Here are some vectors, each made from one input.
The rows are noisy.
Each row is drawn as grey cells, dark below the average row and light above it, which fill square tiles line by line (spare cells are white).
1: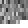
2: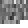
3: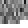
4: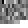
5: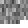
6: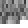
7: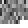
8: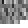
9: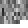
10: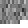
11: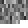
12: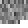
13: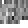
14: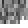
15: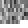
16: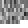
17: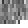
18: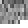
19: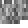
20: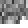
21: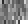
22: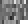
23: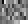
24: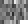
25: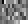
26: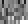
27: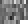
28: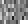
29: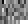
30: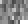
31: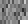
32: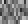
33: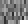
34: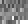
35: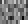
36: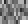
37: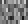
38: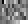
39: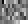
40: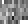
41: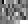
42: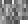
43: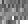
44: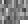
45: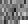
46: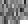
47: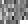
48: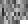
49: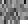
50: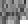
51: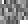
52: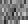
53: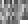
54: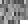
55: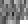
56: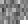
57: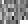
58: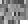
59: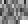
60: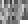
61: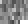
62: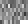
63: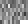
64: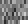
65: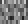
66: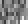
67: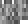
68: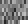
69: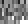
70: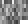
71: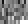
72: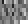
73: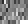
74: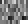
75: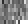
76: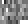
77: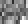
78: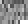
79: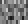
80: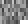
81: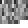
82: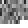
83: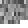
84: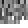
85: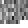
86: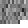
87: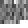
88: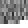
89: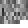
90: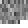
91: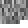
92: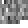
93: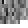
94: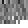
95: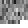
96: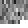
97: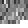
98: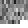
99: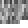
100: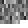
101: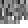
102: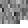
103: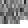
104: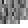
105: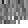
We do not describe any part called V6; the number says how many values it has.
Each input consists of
a point on a 5-point line, together with either a point on a 5-point line, or a value of V6.
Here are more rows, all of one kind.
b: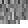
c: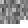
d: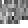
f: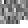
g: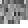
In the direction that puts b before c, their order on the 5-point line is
b, g, c, f, d.
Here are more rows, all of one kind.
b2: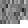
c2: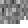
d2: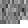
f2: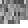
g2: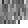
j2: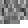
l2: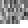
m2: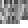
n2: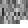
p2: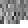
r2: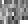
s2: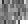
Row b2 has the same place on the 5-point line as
c2, d2, n2 and p2.
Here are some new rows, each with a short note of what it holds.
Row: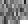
a point on each of two 5-point lines
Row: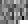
a point on each of two 5-point lines
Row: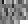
a point on each of two 5-point lines
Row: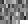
a point on each of two 5-point lines
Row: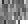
a point on a 5-point line and a value of V6
